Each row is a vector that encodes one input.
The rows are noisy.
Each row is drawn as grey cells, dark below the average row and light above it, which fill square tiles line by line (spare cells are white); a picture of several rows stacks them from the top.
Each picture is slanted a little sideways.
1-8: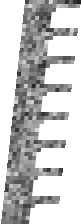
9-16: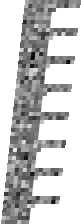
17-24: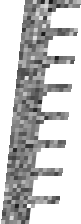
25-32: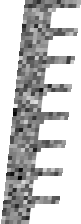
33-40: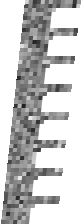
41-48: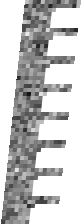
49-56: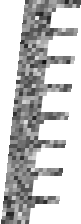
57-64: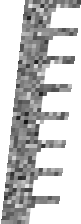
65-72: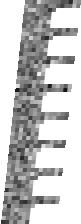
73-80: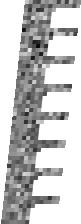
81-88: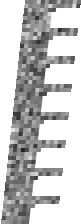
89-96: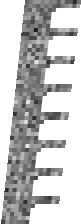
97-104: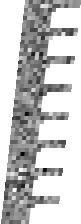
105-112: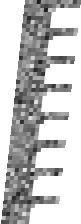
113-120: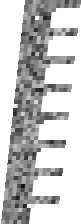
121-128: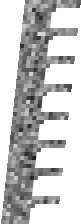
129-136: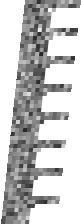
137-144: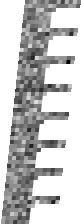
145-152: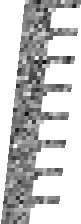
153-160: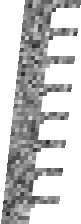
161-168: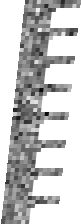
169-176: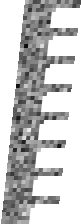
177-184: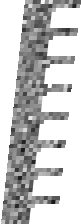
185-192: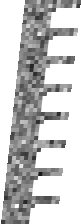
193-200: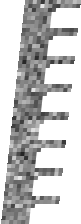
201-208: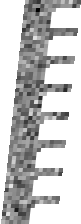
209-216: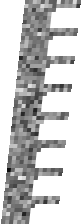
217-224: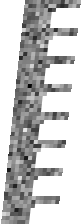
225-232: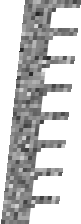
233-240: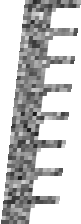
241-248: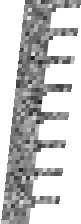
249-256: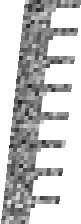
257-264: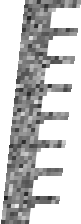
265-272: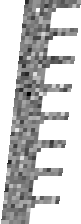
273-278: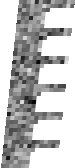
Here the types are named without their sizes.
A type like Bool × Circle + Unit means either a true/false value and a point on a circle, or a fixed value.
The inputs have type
Circle × (Circle + Line).
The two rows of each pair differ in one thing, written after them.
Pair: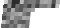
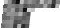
the place on the line
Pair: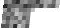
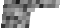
the place on the line
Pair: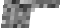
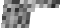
the place on the circle
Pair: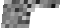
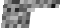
the place on the line
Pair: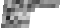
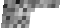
the place on the line
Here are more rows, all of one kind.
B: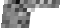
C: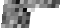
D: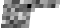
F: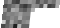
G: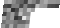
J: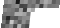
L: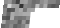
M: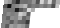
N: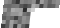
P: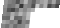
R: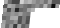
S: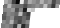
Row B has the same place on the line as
C, J, N and S.
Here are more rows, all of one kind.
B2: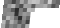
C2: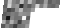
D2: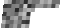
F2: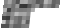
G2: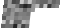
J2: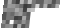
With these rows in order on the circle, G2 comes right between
D2 and J2.
